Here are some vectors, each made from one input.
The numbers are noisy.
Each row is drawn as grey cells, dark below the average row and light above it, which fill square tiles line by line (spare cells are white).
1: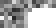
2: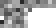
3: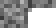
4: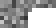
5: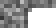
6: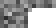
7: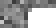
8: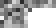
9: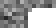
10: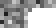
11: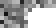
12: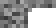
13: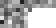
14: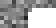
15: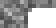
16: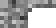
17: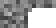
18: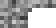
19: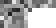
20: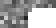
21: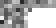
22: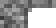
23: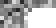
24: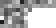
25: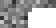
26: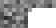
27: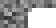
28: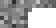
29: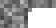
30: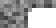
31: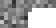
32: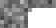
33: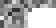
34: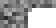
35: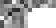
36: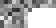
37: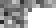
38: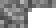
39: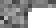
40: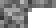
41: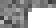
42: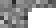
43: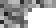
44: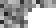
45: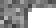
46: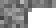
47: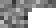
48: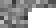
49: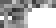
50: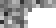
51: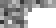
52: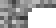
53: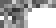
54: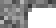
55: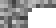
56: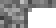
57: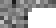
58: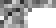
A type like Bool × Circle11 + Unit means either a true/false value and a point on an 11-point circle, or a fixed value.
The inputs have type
Line5 + Line6.
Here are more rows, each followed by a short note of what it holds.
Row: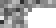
a point on a 6-point line
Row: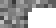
a point on a 5-point line
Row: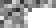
a point on a 6-point line
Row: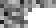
a point on a 6-point line
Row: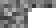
a point on a 5-point line
